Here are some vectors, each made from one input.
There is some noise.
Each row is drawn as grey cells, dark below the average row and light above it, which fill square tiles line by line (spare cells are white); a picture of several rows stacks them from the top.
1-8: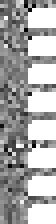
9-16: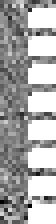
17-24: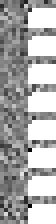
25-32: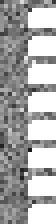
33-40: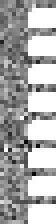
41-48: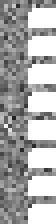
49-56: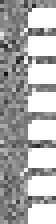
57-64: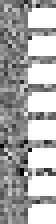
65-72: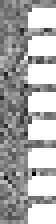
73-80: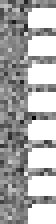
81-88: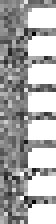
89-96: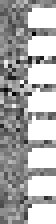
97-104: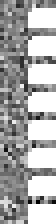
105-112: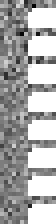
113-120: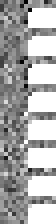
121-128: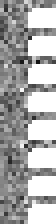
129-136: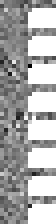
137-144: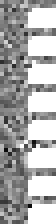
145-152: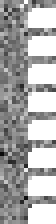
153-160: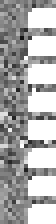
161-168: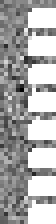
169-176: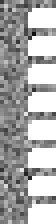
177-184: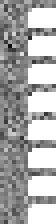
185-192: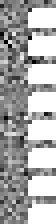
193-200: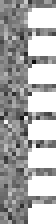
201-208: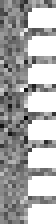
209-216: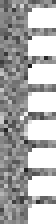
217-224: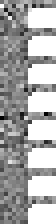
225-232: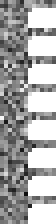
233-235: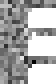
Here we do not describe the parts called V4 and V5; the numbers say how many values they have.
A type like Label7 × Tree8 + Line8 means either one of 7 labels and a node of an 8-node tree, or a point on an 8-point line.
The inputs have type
Bool × (Circle9 × V4 + V5) × Line7.
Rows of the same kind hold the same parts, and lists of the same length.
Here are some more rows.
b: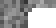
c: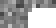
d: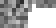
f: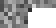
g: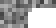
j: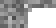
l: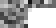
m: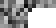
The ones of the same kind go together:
b, c, d, g
f, j, l, m

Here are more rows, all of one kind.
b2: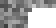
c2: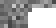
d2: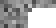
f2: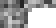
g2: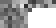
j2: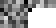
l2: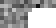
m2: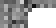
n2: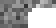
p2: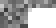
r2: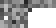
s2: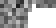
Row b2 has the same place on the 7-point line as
d2, n2 and p2.
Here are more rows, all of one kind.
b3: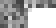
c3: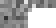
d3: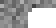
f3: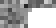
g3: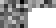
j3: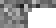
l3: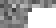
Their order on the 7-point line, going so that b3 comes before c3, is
j3, g3, d3, b3, f3, c3, l3.
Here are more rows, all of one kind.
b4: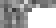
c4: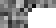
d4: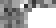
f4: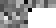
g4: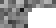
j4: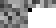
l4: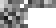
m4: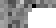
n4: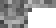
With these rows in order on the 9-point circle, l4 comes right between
d4 and j4.
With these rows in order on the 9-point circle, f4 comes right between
g4 and n4.
